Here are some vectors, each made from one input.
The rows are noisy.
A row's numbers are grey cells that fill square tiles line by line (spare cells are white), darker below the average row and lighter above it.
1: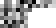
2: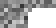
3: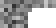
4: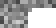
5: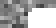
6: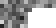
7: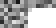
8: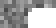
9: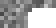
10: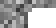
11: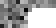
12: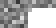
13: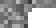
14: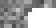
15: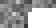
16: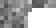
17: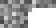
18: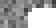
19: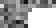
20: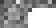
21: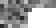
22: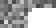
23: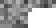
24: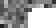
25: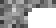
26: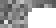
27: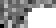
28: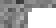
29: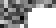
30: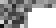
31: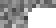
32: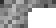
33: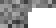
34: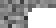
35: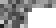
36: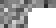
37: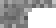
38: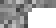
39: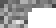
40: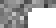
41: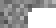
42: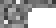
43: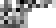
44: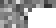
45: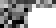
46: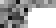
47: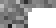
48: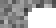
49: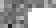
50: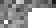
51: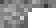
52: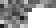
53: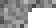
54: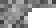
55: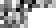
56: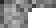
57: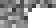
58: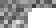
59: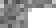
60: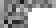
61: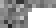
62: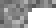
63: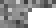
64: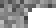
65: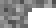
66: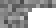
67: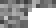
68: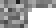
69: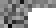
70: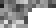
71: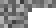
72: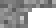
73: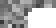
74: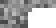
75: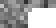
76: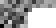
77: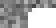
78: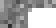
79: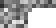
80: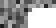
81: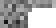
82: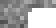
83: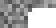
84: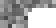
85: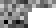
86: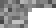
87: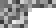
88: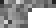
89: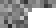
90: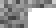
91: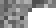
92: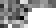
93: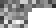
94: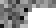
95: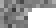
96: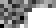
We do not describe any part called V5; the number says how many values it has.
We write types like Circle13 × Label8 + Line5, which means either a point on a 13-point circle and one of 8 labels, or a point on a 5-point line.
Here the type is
List3(Bool × V5).
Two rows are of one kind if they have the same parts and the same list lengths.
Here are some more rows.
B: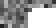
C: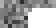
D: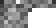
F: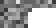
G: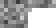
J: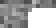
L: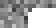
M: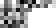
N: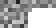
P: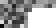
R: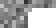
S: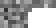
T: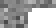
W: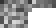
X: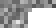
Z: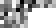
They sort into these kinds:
B, P
C, G, J, L, N, R, T, W, X
D, F, S
M, Z

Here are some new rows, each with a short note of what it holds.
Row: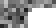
a list of one item
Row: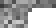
a list of two items
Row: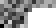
a list of one item
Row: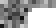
a list of one item
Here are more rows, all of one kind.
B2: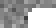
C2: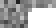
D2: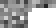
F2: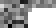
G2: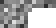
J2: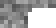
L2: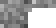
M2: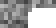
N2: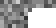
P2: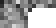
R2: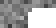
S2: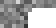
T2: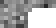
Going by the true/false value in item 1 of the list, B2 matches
C2 and J2.
